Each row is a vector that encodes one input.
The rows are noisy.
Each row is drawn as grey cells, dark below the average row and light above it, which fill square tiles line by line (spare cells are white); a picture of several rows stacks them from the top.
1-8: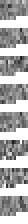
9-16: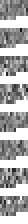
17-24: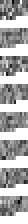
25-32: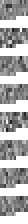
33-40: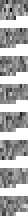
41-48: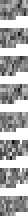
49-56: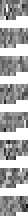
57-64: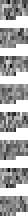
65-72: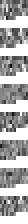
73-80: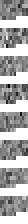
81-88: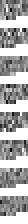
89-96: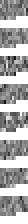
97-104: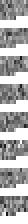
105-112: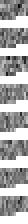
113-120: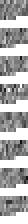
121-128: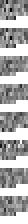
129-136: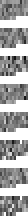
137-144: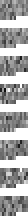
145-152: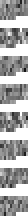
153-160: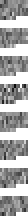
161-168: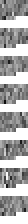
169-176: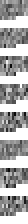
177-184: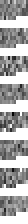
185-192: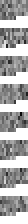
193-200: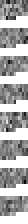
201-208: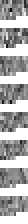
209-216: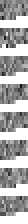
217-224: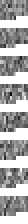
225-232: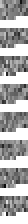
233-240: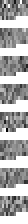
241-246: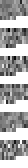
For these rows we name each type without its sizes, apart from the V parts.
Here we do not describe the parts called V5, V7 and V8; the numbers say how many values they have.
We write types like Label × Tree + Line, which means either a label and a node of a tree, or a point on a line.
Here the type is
Bool × ((Line + V5) × Tree + V8) × V7.
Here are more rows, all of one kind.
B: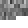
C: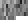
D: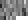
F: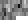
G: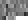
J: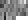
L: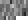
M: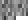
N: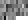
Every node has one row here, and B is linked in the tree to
F and L.
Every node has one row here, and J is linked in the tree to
N.
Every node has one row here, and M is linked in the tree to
C and N.
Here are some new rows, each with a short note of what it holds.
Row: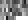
a true/false value, a value of V7 and a value of V8
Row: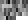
a true/false value, a value of V7 and a value of V8
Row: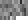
a point on a line, a node of a tree, a true/false value and a value of V7
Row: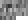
a point on a line, a node of a tree, a true/false value and a value of V7
